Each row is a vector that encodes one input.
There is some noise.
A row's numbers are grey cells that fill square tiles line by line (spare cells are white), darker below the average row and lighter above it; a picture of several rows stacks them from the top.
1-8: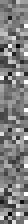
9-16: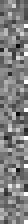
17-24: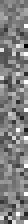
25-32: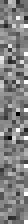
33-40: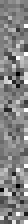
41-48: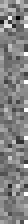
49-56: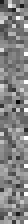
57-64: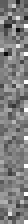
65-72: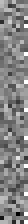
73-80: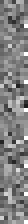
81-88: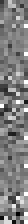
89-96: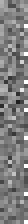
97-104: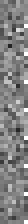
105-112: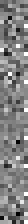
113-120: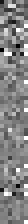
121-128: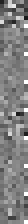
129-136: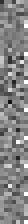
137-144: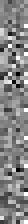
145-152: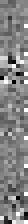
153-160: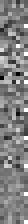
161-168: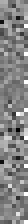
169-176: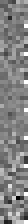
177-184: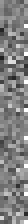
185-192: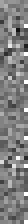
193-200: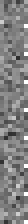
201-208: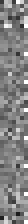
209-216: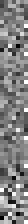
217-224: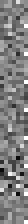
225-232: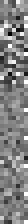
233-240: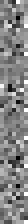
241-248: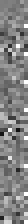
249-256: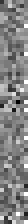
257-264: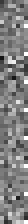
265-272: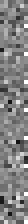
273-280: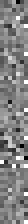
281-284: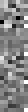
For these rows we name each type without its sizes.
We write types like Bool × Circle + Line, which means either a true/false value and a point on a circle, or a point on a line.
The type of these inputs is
(Bool × Bool × Bool × Bool × Bool + Unit) × Line.
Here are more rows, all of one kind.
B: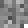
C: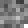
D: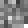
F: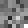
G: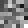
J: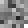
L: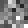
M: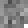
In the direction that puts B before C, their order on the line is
D, G, L, B, J, F, M, C.
